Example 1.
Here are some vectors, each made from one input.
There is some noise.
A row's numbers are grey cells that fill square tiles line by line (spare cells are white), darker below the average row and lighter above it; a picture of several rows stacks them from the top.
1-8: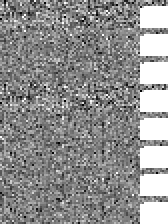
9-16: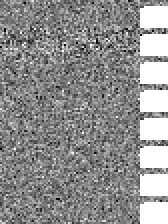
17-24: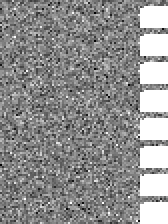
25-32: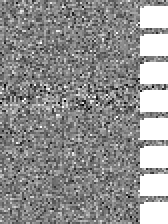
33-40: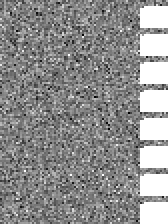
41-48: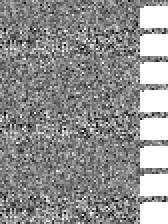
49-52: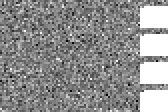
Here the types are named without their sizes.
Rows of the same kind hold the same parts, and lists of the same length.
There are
2 kinds of row.
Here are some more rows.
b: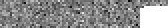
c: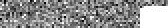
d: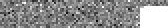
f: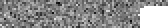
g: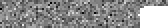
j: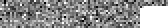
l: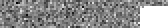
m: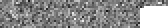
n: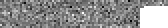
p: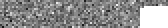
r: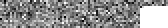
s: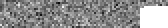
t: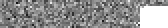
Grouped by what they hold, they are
b, d, f, g, l, m, n, p, s, t
c, j, r

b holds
three true/false values.
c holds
a fixed value.
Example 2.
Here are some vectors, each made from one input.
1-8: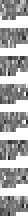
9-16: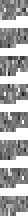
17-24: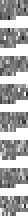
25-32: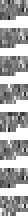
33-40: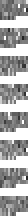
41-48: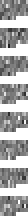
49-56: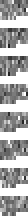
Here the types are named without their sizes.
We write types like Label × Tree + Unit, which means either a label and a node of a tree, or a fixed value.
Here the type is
Bool × Bool × Bool × Bool + Unit.
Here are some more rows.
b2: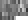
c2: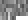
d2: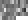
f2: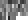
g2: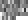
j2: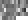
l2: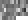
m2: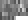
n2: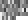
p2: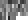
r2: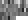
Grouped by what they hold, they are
b2, c2, d2, g2, j2, l2, m2, n2, r2
f2, p2

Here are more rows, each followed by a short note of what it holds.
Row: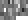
four true/false values
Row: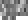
four true/false values
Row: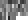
a fixed value
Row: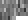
four true/false values
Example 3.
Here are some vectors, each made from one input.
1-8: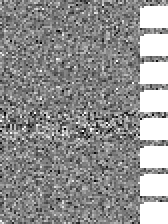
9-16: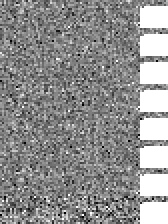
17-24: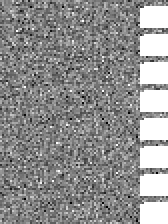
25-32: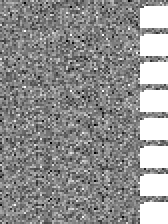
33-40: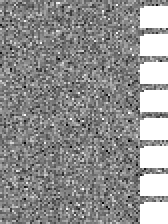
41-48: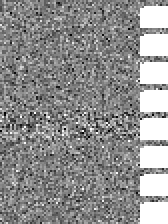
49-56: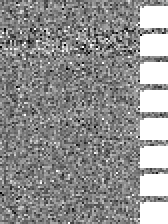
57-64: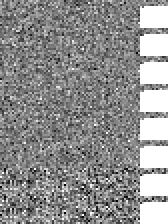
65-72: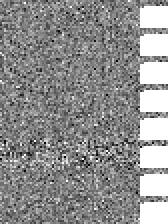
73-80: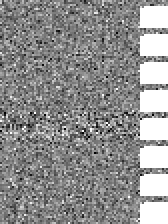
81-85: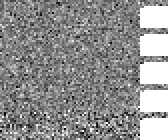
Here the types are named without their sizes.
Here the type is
Bool × Bool × Bool + Unit.
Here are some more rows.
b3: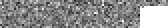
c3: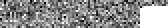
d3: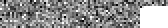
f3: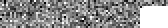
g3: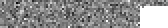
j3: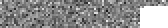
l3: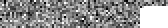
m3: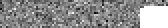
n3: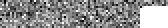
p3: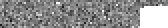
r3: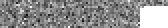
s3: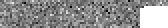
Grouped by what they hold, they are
b3, g3, j3, m3, p3, r3, s3
c3, d3, f3, l3, n3

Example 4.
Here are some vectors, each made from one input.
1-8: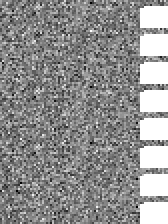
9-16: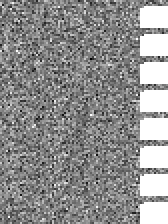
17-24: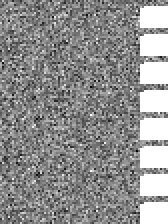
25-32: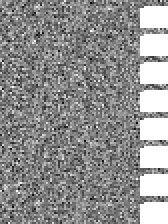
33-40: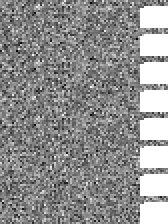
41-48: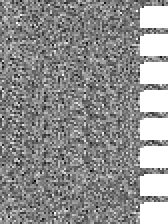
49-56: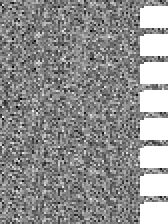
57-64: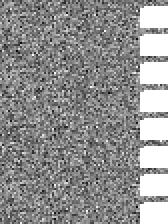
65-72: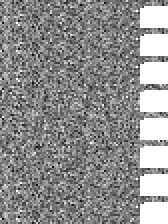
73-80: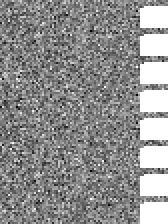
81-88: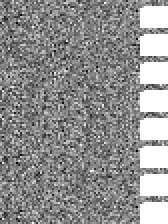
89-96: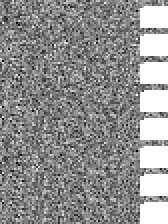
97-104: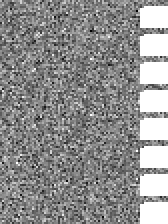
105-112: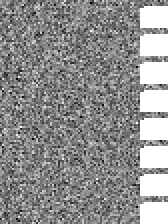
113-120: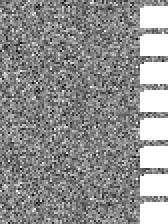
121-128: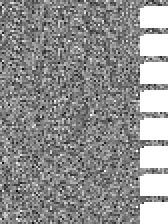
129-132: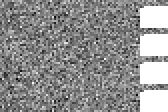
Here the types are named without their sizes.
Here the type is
Bool × Bool × Bool.
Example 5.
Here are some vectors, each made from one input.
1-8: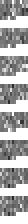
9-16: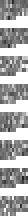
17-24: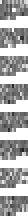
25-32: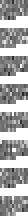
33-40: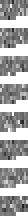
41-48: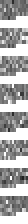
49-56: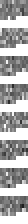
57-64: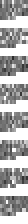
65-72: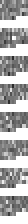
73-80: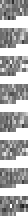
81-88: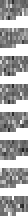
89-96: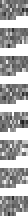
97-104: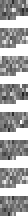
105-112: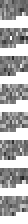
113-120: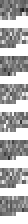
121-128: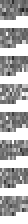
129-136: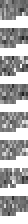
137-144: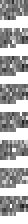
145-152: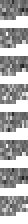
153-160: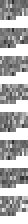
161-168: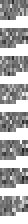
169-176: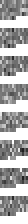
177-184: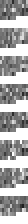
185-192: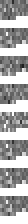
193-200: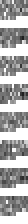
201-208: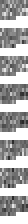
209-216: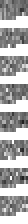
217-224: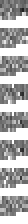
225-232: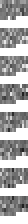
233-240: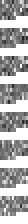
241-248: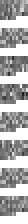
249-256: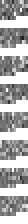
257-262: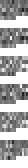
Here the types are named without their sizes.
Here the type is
Bool × Bool × Bool × Bool × Bool.
